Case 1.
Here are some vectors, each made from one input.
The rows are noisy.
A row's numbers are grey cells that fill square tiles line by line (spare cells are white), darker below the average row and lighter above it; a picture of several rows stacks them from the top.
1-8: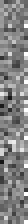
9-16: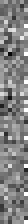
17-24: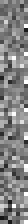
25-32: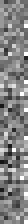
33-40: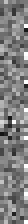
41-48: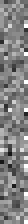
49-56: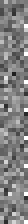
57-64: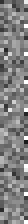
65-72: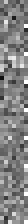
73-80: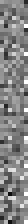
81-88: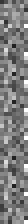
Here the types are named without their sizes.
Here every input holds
either a point on a line, or four true/false values.
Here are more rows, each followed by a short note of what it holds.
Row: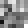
a point on a line
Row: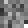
four true/false values
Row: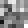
a point on a line
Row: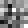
a point on a line
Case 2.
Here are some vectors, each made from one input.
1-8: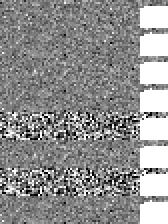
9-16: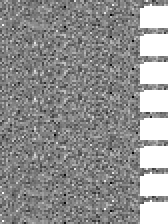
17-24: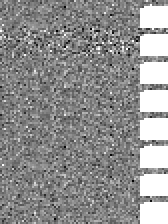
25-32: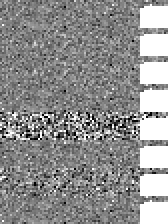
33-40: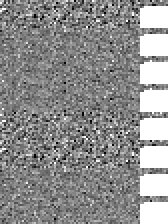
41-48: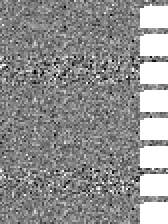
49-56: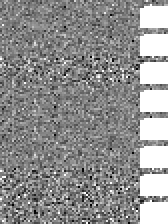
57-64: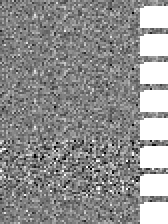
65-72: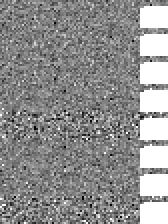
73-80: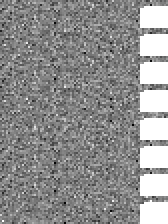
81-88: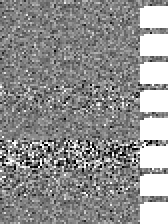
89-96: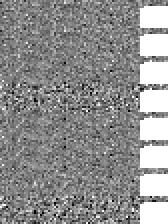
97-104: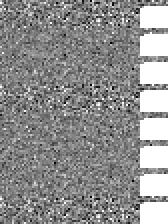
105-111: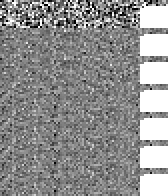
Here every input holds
either a fixed value, or one of 4 labels and a true/false value.
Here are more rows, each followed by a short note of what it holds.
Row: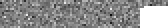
one of 4 labels and a true/false value
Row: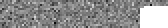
one of 4 labels and a true/false value
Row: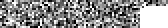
a fixed value
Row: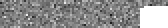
one of 4 labels and a true/false value
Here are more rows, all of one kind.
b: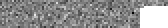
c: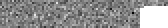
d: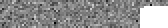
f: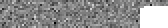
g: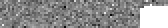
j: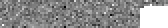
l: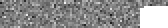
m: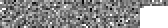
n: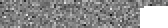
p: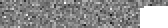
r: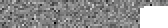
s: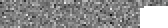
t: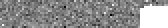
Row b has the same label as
c and m.
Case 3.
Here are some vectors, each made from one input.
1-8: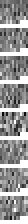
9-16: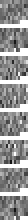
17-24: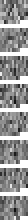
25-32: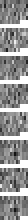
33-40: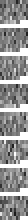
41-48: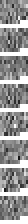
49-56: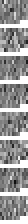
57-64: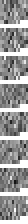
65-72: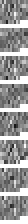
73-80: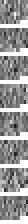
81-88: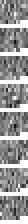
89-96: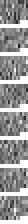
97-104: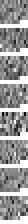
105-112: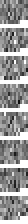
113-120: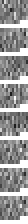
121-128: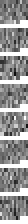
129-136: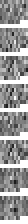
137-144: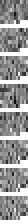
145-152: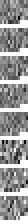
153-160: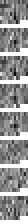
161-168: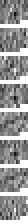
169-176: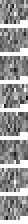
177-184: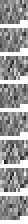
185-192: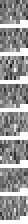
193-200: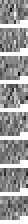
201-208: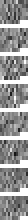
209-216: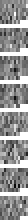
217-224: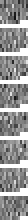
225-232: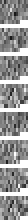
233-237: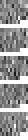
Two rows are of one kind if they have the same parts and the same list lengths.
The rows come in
3 kinds.
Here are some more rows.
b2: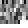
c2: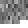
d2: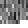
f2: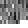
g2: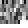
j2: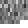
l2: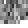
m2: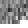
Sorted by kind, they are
b2, g2
c2, d2, f2, l2, m2
j2

